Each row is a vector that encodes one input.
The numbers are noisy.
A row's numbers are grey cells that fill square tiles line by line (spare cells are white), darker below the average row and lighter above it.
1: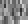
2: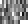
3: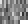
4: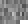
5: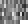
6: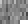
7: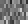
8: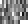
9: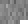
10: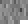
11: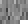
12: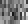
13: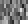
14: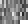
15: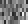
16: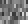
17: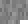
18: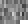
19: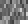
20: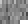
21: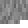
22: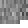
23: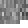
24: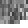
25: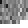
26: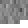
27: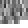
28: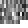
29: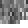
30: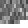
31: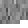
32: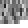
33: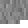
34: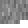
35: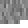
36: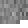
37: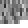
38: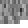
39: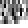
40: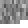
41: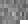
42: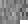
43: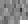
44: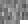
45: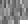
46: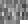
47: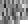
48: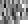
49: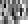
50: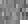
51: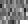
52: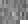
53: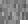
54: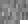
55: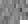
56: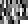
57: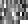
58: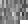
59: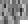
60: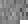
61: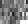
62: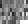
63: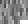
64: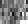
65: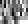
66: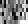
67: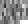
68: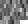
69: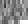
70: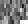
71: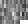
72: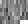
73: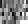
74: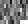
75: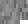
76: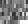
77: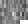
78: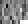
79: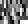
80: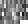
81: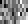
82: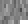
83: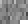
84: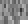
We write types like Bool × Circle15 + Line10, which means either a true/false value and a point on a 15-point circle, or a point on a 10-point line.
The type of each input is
Line5 + List3(Line4).
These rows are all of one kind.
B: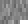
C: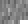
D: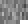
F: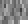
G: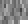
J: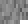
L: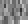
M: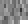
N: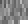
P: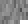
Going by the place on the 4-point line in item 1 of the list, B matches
D and N.
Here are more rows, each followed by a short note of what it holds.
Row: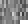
a list of three items
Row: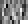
the empty list
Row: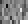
the empty list
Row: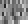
a list of three items
